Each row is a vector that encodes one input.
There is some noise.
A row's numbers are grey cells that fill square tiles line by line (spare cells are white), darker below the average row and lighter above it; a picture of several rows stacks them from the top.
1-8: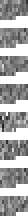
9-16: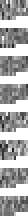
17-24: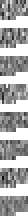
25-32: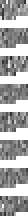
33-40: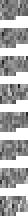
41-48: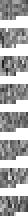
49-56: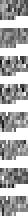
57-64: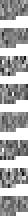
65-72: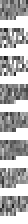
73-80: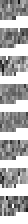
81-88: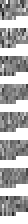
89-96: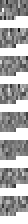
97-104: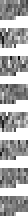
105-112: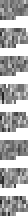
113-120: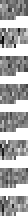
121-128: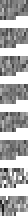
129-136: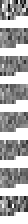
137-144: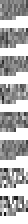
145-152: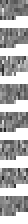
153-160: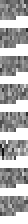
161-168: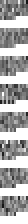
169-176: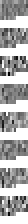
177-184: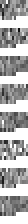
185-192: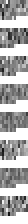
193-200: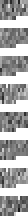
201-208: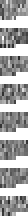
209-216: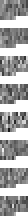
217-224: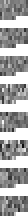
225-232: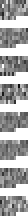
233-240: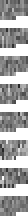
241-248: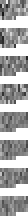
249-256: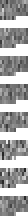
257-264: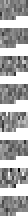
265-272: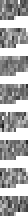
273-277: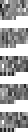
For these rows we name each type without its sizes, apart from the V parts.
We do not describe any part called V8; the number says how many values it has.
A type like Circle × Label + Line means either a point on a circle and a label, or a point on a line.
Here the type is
List((Bool × V8 + Unit) × Line).
